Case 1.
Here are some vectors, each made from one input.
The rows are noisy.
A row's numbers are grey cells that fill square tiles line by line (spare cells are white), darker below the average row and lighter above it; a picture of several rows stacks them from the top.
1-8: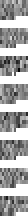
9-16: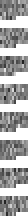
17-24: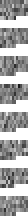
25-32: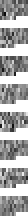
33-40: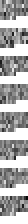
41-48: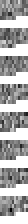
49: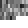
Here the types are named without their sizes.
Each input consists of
four true/false values.
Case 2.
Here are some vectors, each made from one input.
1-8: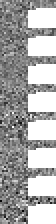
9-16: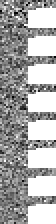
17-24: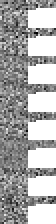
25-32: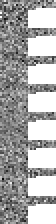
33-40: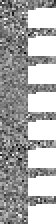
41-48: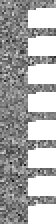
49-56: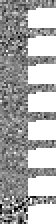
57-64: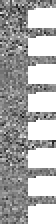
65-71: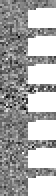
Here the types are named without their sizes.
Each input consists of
a point on a line.
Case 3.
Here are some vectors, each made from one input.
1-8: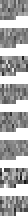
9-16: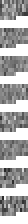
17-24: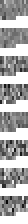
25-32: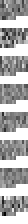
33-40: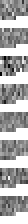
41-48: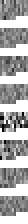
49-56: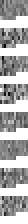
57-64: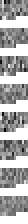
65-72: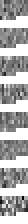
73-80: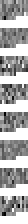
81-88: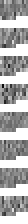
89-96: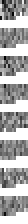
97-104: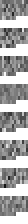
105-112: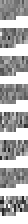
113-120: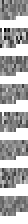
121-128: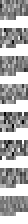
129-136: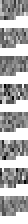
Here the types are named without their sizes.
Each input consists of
either a fixed value, or a node of a tree.
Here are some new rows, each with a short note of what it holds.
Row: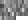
a node of a tree
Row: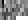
a fixed value
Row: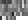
a fixed value
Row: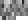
a node of a tree
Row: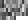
a fixed value
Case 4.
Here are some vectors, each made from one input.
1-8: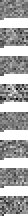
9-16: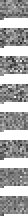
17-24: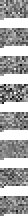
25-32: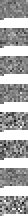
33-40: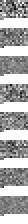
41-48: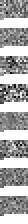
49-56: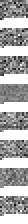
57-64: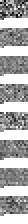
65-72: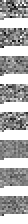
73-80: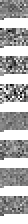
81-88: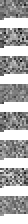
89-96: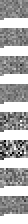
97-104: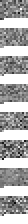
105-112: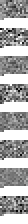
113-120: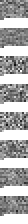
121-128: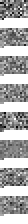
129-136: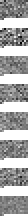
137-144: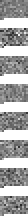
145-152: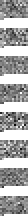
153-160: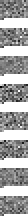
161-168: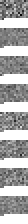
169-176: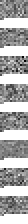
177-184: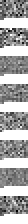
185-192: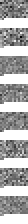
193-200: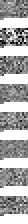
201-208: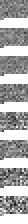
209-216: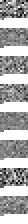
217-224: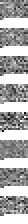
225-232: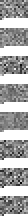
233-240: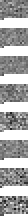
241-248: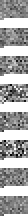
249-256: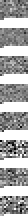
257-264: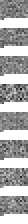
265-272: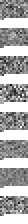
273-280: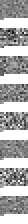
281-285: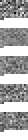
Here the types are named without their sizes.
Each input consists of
a point on a line.
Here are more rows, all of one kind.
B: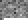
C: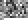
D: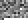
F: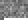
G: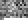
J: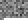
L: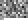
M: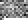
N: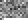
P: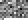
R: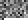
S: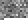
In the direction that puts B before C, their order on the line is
L, P, D, G, S, M, R, F, B, C, J, N.
